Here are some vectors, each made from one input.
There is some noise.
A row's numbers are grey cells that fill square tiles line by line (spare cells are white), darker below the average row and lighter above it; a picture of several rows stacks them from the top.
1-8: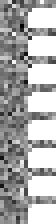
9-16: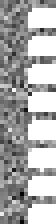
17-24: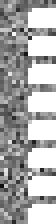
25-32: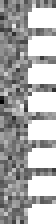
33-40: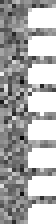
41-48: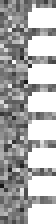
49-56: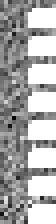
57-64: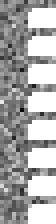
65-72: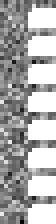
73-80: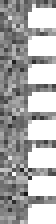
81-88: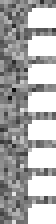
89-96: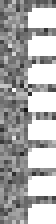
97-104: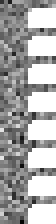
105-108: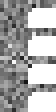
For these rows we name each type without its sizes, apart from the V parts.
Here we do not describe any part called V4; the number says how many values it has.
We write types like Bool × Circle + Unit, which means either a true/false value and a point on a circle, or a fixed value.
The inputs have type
List(Circle) × V4.
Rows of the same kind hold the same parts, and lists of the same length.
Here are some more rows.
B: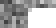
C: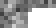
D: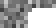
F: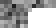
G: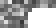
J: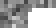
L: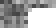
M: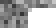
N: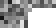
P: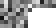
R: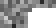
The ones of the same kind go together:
B, C, D, J, L, M
F, G, R
N, P

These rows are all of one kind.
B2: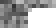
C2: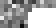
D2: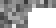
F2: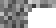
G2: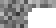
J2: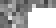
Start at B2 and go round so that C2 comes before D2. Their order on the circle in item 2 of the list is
B2, G2, C2, J2, D2, F2.
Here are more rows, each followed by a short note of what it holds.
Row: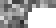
a value of V4, together with a list of one item
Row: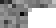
a value of V4, together with a list of two items
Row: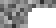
a value of V4, together with a list of one item
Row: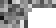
a value of V4, together with the empty list
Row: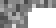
a value of V4, together with a list of two items
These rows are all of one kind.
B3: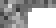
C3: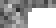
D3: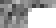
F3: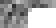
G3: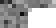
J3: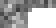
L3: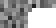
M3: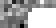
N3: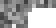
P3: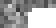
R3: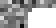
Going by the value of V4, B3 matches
C3, J3, N3 and P3.
